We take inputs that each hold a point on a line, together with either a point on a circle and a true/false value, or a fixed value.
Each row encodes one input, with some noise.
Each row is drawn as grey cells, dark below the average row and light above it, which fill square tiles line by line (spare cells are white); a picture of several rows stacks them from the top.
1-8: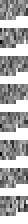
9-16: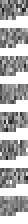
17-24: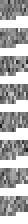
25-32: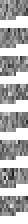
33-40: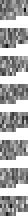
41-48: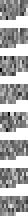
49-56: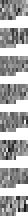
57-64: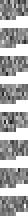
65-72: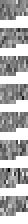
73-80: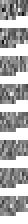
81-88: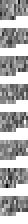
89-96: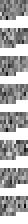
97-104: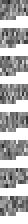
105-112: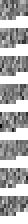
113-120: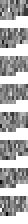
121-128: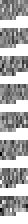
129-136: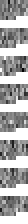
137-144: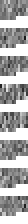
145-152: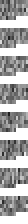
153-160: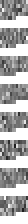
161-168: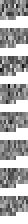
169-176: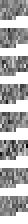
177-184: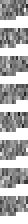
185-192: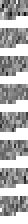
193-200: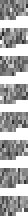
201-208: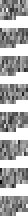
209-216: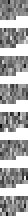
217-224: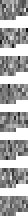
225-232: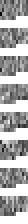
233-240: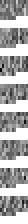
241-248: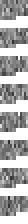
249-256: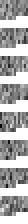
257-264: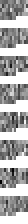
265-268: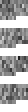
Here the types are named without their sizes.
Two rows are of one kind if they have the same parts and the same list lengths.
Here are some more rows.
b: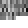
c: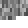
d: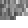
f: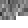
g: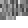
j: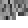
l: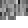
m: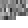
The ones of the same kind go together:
b, d, g, l
c, f, j, m

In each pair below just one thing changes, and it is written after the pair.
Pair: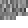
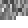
the place on the circle
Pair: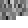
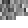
the place on the line
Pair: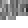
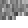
the place on the circle
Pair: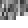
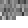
the true/false value
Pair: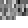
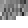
the place on the circle
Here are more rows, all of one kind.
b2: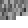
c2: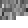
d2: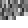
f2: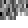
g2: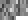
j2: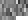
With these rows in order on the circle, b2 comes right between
f2 and g2.
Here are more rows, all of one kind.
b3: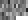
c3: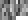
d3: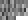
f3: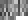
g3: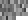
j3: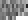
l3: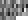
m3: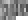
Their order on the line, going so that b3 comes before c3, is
b3, d3, g3, m3, j3, l3, f3, c3.
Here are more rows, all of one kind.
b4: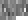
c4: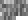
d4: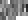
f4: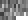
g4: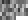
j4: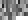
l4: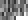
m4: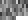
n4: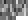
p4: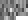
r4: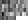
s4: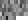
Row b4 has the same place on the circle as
g4, l4 and n4.
